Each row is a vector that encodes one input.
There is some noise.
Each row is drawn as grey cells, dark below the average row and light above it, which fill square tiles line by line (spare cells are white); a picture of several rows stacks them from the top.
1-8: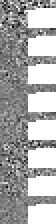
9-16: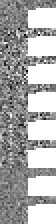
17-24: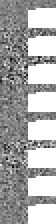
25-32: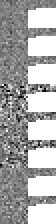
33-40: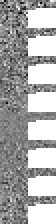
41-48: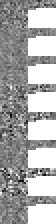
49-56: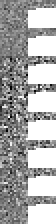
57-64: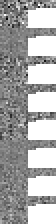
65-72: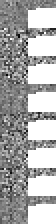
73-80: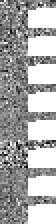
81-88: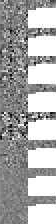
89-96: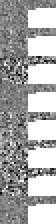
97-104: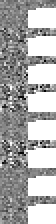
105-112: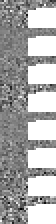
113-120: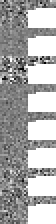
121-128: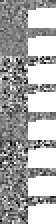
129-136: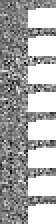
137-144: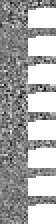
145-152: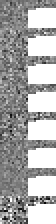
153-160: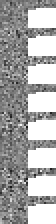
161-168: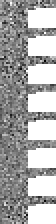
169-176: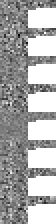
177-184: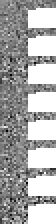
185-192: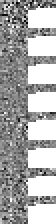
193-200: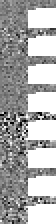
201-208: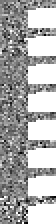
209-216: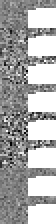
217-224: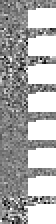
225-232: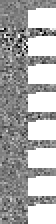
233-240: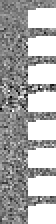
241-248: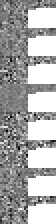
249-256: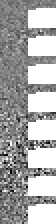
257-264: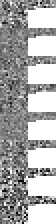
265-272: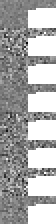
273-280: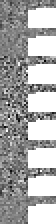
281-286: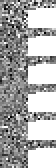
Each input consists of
a point on a 14-point circle and a true/false value.
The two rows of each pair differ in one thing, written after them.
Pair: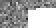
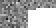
the place on the 14-point circle
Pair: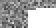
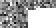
the true/false value
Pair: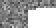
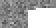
the place on the 14-point circle
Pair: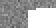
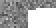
the place on the 14-point circle
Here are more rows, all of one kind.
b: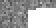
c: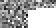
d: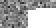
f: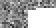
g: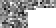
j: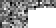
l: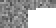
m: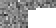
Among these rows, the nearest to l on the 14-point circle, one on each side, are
d and j.
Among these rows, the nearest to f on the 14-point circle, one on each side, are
b and m.
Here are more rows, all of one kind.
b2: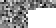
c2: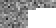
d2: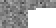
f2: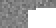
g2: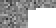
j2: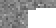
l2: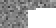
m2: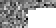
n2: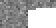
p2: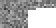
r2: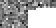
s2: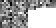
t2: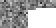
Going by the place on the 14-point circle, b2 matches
j2 and t2.
